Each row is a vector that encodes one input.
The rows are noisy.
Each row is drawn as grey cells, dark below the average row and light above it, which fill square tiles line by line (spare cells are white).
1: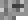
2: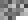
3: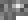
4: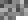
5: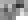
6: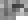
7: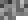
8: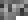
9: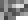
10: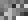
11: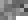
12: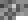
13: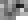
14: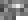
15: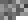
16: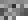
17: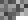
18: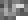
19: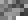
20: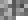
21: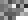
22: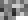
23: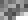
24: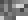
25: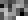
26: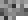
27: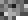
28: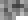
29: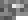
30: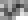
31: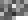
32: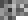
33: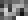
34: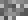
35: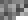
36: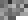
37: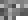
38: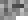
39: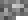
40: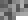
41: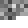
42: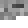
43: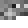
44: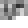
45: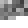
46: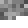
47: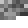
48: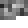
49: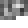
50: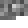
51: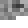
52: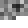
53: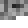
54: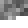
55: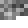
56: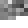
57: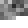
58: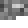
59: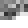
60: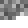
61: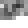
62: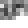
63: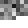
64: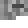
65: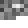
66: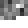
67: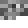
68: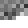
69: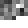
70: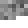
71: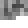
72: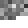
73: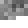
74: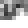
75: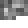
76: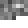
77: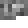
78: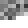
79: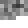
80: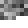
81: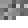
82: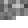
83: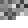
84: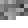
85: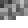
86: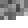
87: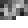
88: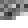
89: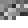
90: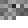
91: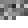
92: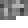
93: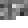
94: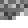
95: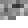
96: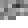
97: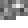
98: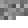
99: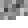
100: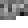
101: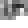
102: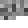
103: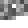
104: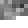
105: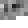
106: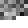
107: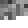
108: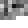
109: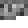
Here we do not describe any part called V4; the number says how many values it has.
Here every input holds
a true/false value, together with either a point on a 5-point line, or a value of V4.
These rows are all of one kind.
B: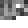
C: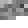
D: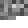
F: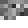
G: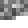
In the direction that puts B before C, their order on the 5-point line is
F, B, G, C, D.
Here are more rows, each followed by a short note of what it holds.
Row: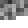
a true/false value and a value of V4
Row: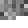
a point on a 5-point line and a true/false value
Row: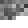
a true/false value and a value of V4
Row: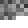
a true/false value and a value of V4
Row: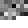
a point on a 5-point line and a true/false value
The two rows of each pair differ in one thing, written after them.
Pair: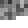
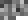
the value of V4
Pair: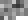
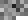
the value of V4
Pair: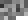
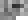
the true/false value
